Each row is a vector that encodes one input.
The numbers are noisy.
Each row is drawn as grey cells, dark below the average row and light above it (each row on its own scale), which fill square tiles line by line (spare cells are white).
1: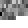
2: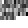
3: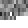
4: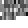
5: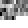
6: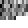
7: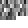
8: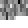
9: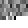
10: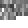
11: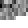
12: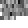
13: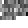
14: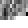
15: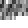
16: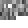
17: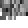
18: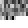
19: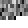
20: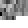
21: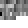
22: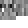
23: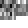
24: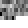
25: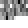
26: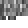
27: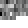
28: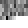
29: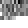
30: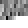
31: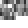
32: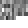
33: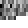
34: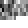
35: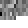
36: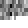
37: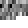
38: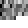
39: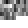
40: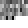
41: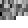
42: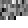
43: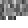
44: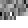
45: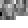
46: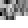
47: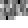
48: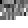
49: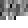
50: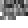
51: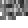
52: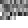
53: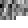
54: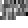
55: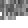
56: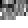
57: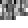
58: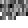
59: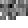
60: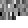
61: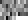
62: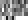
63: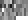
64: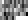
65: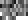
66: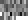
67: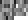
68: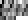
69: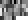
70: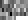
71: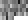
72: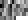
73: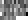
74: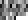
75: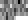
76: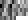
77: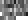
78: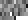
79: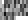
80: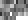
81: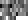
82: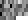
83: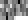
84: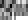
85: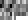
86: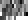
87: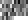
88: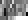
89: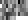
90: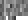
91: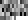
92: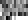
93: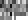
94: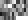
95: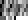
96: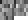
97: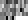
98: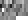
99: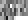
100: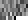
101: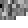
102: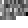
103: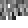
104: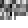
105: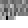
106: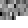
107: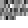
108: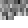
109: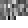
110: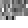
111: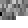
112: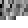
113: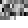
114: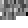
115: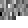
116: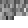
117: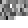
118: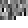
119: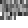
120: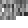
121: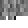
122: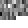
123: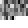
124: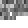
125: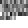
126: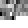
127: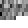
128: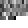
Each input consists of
a point on a 9-point line, together with either one of 10 labels, or a point on a 6-point line.
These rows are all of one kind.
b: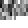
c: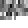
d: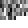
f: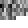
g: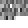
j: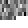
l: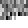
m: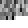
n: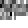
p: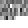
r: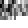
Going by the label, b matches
g, p and r.
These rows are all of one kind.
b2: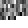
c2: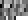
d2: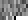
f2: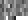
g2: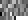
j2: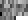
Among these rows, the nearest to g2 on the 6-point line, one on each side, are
d2 and f2.
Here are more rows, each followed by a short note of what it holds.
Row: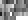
a point on a 6-point line and a point on a 9-point line
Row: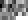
one of 10 labels and a point on a 9-point line
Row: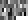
one of 10 labels and a point on a 9-point line
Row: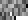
a point on a 6-point line and a point on a 9-point line
